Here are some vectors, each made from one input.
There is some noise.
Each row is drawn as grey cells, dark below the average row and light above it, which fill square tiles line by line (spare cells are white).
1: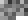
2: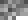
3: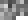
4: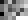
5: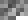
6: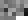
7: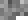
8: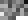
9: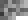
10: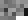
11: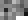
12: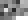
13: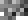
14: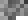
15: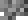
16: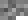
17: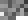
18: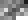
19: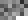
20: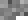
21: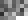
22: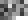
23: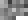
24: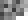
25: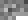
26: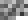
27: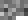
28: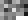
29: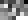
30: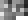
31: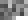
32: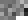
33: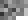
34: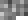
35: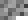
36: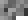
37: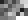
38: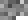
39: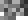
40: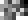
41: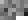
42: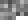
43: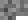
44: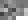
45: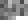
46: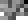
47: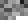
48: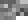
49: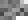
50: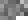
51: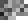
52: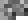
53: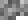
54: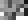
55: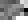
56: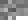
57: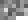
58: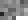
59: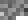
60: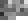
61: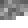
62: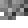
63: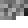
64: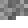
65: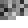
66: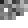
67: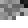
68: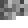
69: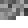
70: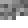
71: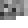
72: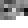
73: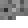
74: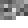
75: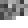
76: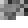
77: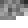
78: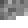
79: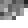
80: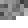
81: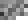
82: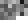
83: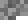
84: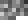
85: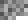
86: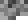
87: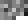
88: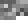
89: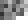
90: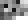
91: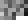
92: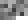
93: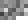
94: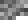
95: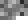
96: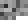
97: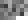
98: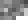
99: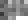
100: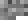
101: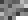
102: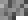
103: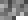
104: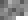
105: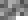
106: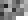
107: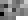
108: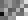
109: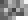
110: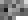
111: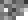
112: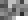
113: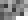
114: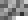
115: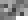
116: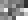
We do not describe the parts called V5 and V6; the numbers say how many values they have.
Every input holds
a true/false value and a value of V5, together with either a point on a 4-point line, or a value of V6.
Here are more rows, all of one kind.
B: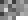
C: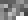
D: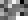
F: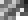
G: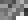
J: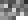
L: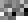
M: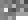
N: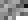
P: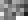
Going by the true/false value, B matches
D, F, M and N.
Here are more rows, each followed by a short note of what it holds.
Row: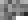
a true/false value, a value of V5 and a value of V6
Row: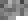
a point on a 4-point line, a true/false value and a value of V5
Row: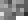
a point on a 4-point line, a true/false value and a value of V5
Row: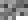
a true/false value, a value of V5 and a value of V6
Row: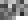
a true/false value, a value of V5 and a value of V6
